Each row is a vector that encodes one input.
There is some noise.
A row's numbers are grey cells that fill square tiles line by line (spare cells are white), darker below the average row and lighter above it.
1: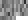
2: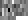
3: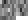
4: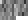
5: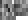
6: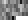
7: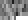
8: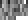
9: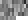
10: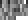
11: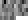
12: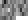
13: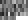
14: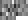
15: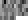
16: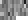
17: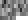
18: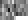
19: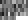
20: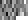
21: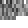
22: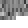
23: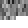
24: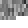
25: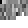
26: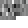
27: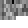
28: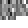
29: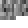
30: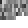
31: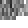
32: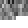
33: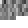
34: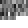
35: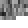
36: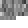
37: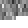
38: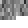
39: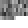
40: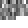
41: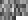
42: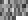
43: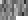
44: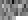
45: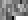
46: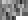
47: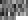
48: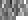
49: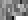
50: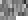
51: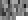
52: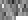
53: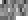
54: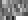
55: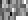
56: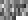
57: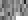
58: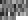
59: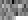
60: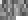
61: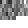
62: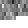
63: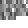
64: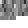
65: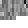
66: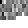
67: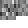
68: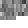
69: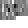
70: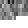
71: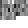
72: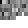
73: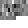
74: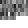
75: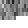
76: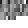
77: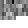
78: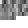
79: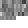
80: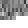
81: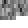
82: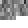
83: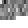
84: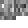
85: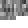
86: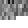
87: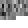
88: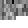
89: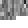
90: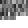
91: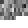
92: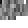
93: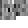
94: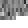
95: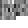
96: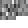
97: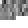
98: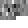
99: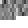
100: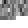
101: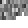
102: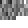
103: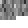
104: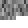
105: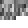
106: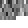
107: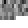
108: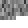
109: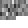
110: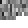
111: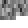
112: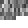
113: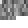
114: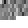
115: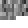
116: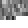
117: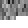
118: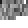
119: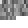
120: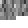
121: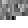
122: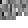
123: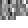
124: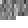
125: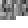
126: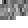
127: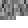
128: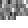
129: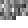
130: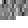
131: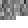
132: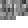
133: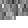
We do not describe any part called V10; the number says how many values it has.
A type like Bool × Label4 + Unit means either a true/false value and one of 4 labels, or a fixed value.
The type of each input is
Label9 × V10 + Line3 × Line6 + Unit.
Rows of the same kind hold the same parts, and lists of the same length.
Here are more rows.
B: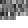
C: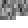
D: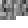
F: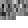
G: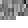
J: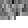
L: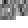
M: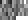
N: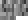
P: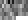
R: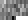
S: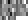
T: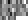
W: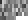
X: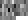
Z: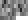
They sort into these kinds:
B
C, D, G, L, N, Z
F, J, M, P, R, S, T, W, X

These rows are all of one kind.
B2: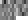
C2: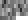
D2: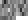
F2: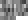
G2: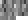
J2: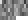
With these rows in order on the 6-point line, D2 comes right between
C2 and J2.
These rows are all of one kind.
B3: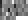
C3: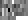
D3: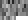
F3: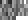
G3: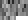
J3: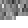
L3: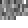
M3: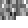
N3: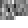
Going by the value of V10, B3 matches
D3 and G3.
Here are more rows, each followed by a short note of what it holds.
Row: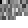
one of 9 labels and a value of V10
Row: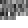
a fixed value
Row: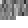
a point on a 3-point line and a point on a 6-point line
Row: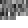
a fixed value
